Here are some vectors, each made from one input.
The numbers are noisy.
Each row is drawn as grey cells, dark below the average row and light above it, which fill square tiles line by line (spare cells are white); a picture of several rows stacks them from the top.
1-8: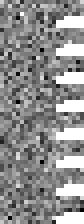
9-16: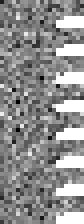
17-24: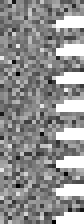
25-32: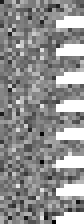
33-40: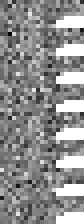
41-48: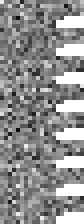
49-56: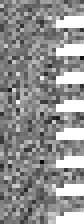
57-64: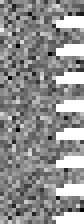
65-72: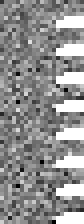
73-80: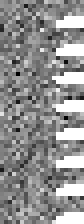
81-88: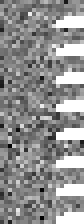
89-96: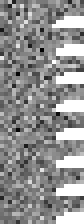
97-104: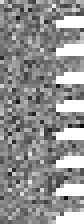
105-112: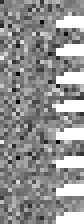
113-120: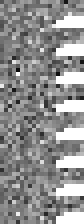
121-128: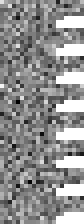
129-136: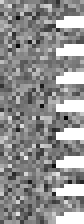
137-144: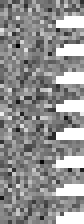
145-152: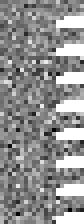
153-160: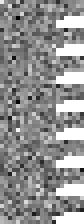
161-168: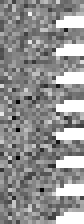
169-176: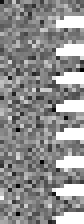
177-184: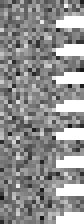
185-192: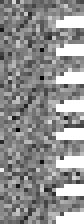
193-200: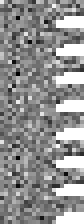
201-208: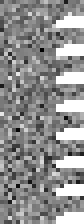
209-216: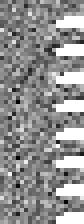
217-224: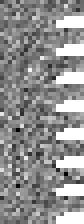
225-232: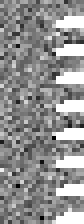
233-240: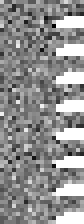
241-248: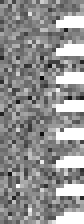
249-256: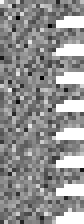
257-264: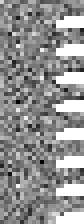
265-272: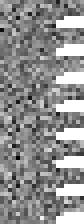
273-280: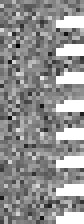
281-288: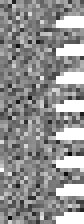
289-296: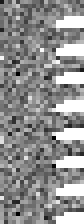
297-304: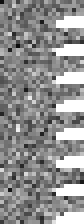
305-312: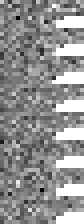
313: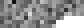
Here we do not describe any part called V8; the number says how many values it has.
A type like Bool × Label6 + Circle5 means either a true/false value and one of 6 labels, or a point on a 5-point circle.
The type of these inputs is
Bool × Bool × Bool × Bool × (Line7 + Line9) × V8.
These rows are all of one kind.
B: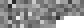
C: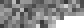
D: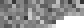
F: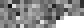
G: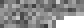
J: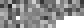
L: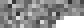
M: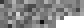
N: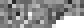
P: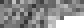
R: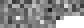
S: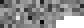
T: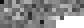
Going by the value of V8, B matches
M and R.
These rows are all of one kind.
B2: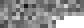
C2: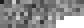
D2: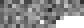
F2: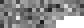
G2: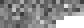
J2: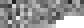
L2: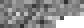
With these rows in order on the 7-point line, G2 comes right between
B2 and D2.
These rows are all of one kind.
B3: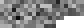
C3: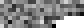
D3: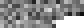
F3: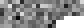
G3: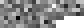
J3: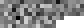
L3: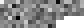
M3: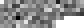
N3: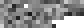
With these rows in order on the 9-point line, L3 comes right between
B3 and M3.
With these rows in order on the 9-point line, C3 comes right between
D3 and G3.
